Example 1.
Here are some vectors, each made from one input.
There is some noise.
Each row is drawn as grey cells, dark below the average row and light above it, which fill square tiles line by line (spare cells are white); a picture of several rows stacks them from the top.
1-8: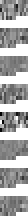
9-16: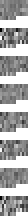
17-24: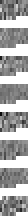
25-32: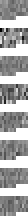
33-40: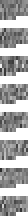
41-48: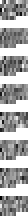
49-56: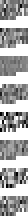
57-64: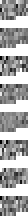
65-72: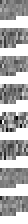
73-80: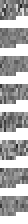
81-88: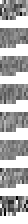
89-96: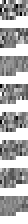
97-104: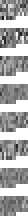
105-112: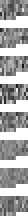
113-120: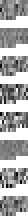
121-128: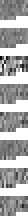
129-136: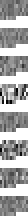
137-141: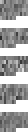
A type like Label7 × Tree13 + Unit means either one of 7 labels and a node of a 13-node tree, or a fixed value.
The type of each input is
Bool × Bool × Bool + Unit.
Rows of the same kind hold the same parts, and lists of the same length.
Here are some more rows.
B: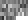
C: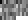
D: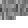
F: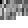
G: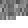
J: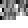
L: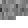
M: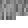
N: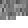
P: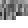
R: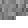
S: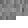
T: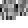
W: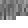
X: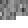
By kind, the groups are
B, J
C, D, F, G, L, M, N, P, R, S, T, W, X

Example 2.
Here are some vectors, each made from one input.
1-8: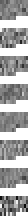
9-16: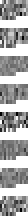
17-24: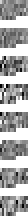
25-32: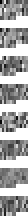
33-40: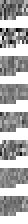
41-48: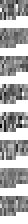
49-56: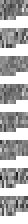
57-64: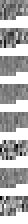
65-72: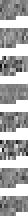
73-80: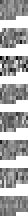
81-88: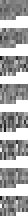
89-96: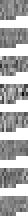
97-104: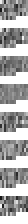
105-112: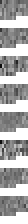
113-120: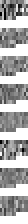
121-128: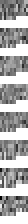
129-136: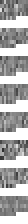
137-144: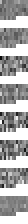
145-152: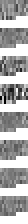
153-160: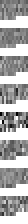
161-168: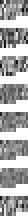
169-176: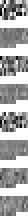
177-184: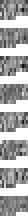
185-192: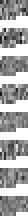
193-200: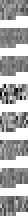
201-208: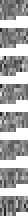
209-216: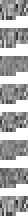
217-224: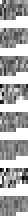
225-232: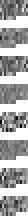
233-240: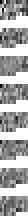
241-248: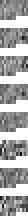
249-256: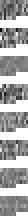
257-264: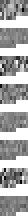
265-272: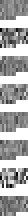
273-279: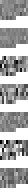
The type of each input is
Bool × Bool × Bool × Bool + Unit.
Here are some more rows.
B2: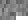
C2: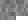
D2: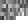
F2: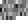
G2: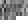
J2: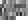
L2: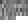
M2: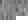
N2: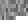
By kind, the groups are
B2, C2, F2, G2, J2, L2, M2, N2
D2

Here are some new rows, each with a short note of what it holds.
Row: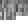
four true/false values
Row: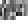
four true/false values
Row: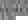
four true/false values
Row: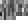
four true/false values
